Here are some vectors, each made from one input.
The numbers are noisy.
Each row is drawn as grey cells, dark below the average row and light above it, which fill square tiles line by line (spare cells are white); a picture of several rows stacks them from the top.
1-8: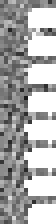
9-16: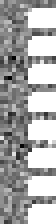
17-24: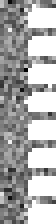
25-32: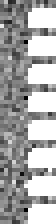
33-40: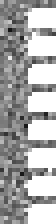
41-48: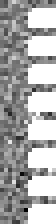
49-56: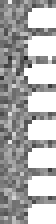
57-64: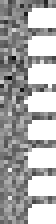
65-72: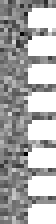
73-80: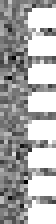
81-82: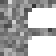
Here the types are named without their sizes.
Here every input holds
either a node of a tree, or three true/false values.
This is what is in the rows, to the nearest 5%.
About 45% of them hold a node of a tree. The rest hold three true/false values.
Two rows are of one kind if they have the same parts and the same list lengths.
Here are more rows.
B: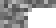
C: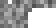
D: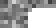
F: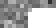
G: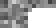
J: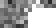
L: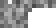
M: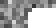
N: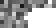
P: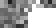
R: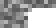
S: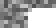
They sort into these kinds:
B, C, D, F, G, L, M, R, S
J, N, P

